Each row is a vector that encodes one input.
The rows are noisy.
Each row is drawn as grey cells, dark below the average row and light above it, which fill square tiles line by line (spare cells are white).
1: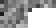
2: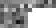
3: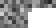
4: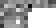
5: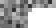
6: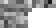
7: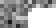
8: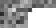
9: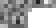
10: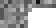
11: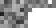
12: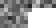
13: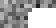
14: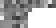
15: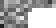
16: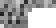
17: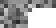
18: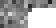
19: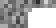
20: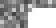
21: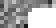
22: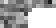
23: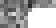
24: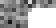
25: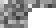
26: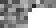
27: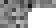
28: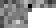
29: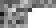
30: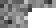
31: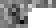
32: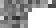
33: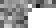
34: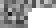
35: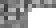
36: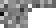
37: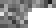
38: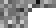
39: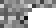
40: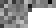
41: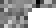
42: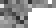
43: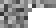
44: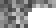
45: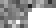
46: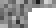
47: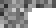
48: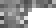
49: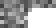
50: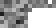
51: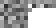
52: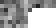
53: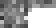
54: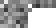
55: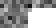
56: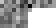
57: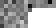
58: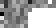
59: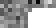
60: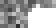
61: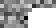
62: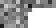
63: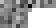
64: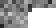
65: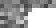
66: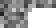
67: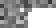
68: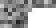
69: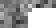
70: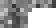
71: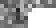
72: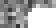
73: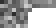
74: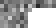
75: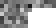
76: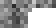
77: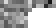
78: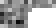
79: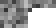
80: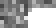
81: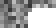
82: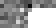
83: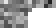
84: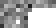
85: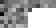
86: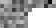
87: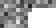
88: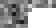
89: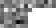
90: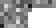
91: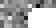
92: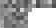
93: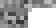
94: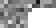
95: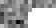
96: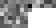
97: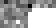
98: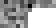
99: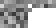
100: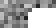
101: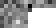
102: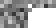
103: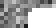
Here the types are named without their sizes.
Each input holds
a label, together with either a label, or a point on a line.
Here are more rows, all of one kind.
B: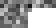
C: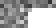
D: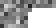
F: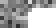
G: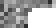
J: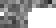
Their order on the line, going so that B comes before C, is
B, D, C, J, F, G.
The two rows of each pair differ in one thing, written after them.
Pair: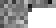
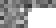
the label
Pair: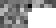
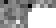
the label
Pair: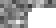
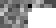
the label
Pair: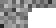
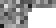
the place on the line
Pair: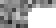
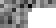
the place on the line
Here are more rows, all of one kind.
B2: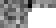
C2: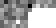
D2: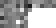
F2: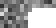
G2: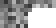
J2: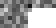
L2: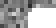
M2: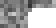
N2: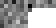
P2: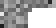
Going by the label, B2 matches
C2, G2, L2 and M2.
